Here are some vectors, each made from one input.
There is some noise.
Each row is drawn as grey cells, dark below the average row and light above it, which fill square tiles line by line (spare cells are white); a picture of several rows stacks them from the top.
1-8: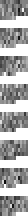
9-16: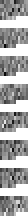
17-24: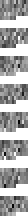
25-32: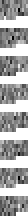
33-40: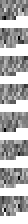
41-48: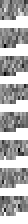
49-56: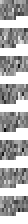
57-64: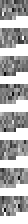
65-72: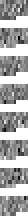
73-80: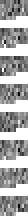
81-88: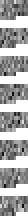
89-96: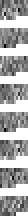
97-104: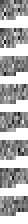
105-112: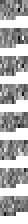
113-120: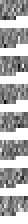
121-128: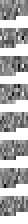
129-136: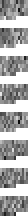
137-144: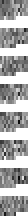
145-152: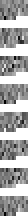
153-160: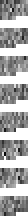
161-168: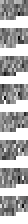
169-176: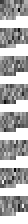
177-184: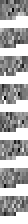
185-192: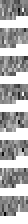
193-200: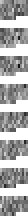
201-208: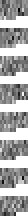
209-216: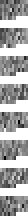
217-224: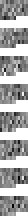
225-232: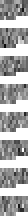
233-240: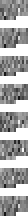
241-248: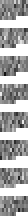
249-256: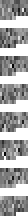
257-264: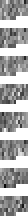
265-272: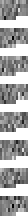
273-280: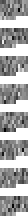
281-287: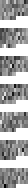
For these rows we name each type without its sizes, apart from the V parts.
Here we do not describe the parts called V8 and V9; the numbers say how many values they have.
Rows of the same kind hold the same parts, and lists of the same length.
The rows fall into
4 kinds.
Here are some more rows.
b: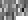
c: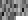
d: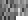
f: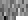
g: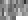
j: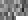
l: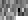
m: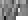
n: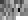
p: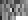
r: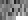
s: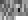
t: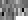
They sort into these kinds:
b, c, j, t
d, f, m
g
l, n, p, r, s

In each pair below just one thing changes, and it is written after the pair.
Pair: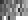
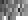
the value of V9
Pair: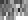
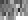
the value of V9
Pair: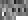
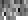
the true/false value
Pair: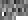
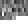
the value of V9
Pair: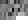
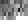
the true/false value
